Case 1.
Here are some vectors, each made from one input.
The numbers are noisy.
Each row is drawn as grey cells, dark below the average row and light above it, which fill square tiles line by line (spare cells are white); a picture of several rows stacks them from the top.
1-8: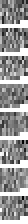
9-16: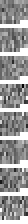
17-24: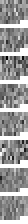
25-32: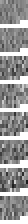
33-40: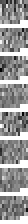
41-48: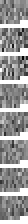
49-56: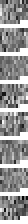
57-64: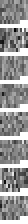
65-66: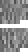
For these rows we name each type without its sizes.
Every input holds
a point on each of two lines and a true/false value.
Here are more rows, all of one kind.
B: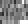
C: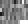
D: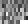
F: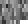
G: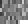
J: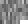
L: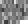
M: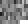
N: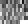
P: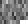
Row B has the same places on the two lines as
G and M.
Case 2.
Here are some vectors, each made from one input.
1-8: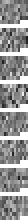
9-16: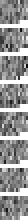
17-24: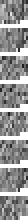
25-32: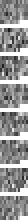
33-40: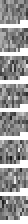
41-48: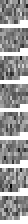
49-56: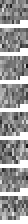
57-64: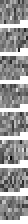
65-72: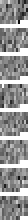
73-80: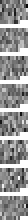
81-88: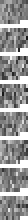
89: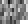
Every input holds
either a point on a 5-point line and a point on an 8-point line, or a point on a 6-point line.
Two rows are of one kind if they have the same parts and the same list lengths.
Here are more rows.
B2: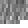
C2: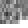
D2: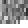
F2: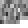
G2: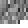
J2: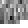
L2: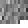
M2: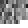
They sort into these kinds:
B2, C2, F2, J2, M2
D2, G2, L2

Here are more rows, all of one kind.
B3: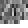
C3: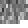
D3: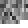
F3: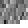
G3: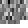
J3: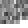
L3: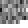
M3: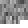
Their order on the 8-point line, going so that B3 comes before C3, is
B3, L3, D3, J3, M3, C3, F3, G3.
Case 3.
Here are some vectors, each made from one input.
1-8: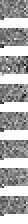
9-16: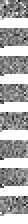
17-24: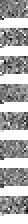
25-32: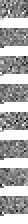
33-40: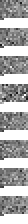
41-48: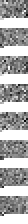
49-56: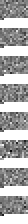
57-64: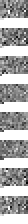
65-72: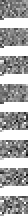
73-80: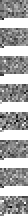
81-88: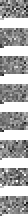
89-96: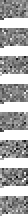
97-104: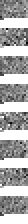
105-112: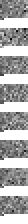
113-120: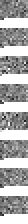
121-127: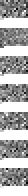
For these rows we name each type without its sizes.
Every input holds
either a point on a line, or four true/false values.
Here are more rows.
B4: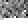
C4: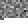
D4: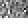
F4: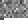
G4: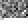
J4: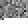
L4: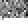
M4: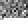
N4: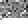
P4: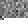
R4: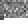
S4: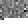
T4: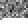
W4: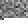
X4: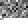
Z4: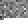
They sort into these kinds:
B4, D4, G4, L4, M4, N4, T4, X4
C4, F4, J4, P4, R4, S4, W4, Z4

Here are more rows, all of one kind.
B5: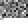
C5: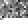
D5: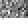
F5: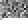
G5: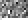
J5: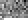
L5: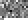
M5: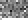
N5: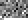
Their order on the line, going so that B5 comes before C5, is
G5, D5, B5, N5, F5, M5, J5, L5, C5.
